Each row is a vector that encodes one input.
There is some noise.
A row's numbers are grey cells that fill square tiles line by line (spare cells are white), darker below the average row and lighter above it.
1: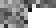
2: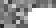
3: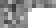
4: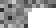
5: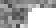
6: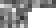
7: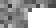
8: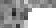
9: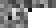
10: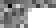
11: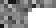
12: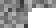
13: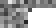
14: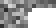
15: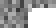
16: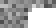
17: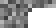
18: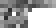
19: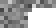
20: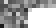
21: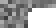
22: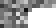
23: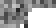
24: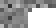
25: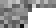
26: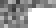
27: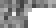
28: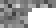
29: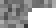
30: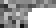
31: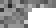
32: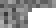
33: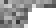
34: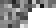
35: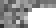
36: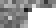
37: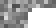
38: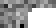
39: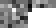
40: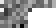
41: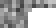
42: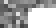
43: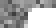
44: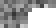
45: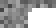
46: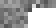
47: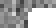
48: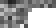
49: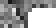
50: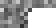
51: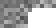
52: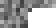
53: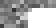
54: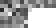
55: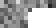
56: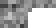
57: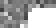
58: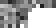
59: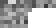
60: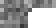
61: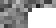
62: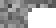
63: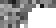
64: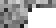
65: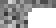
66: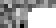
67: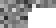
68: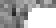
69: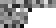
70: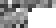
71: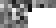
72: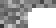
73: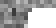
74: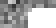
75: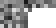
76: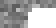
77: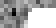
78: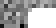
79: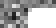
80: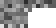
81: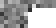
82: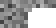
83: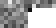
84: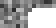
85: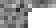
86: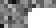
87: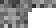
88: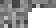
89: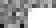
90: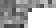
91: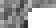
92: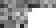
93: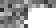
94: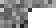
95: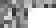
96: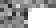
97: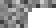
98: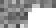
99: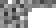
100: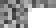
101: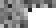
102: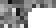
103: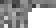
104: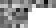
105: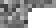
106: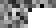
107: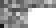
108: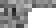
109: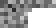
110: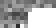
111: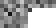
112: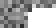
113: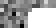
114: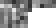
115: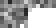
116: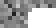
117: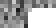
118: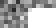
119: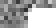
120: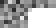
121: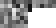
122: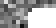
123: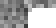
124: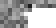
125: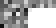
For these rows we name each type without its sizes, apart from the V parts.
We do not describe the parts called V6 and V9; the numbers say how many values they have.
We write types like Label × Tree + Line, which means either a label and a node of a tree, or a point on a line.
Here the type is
((Bool × Bool × Bool + V9) × Tree + Unit) × V6.
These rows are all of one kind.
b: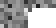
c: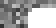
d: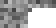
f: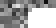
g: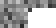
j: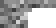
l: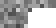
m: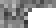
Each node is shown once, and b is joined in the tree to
d, j and m.
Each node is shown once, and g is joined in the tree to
l.
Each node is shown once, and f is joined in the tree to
c.
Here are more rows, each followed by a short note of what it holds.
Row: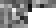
a value of V6
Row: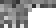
a value of V6
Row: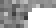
a node of a tree, three true/false values and a value of V6
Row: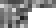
a value of V6
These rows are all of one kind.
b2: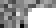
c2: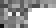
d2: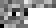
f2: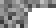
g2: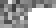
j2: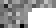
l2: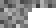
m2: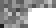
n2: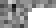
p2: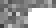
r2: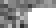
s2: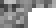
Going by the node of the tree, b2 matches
j2 and n2.
